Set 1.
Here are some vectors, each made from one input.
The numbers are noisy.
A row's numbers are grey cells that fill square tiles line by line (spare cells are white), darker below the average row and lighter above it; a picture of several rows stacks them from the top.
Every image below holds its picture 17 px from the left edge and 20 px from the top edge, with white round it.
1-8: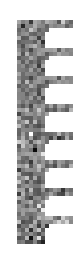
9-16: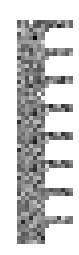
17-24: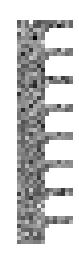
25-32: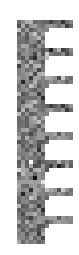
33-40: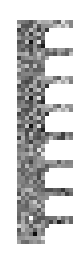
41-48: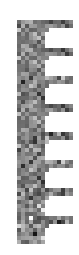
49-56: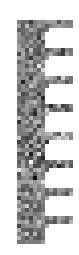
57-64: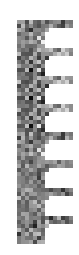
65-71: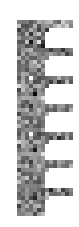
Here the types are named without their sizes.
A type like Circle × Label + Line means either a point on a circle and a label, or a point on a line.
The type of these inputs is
Line.
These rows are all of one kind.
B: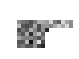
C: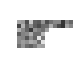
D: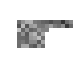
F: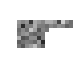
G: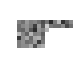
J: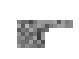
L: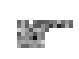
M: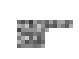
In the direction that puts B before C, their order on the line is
B, F, J, M, G, D, C, L.
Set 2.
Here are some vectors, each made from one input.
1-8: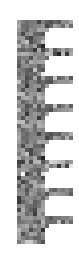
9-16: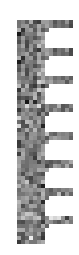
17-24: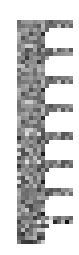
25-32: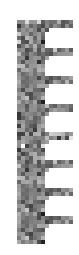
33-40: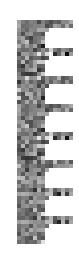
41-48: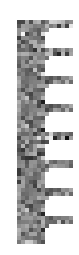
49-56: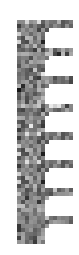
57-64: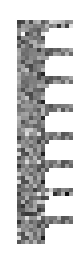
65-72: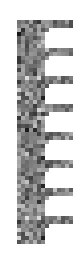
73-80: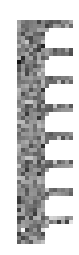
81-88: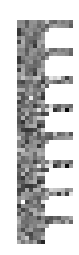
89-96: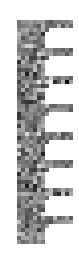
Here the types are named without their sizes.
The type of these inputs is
Circle.
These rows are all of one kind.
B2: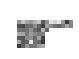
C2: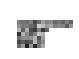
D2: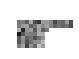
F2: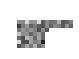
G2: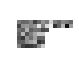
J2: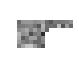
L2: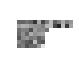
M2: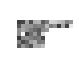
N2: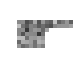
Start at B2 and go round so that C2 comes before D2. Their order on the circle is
B2, M2, L2, G2, C2, D2, N2, J2, F2.
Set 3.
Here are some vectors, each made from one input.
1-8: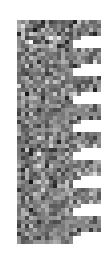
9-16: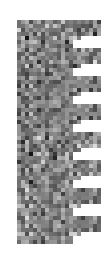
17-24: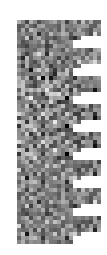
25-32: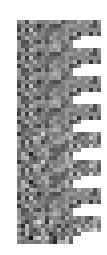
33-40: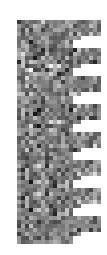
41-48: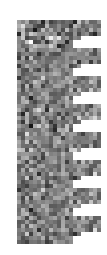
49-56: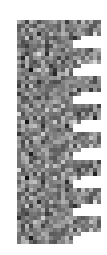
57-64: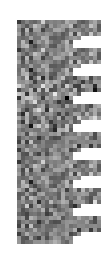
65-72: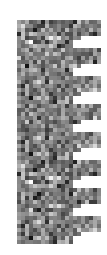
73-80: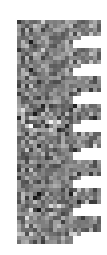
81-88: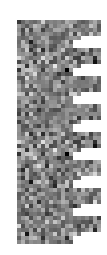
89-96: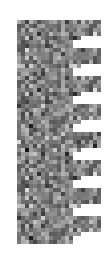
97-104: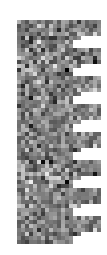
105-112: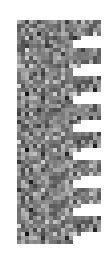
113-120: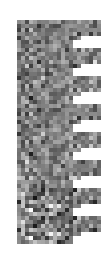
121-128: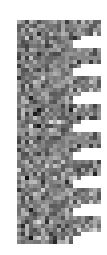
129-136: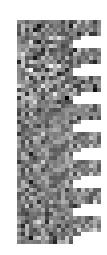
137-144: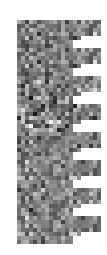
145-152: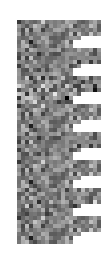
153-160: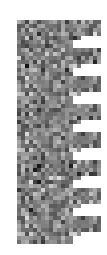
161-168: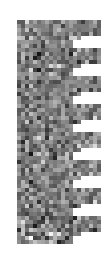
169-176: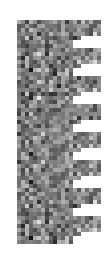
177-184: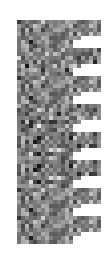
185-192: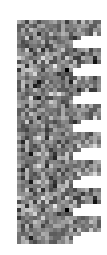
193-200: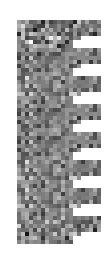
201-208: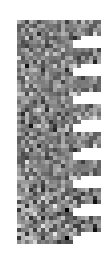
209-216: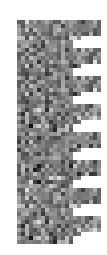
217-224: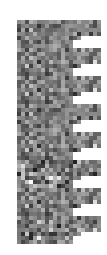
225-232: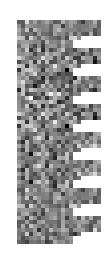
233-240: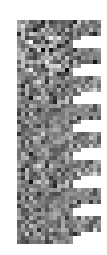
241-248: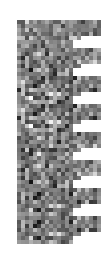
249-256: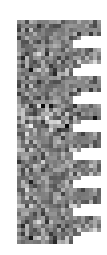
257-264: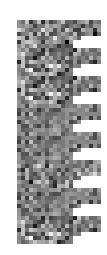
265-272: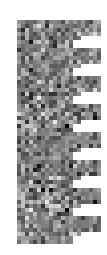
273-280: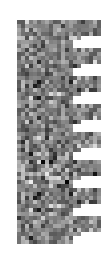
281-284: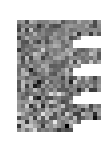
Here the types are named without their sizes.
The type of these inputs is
Circle.
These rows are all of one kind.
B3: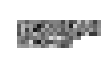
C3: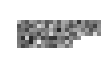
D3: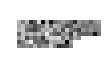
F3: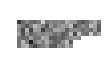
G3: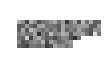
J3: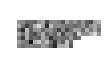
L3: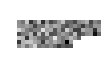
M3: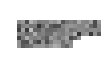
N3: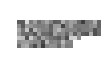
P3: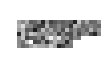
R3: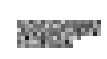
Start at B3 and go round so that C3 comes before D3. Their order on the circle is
B3, M3, G3, C3, J3, F3, N3, R3, L3, D3, P3.
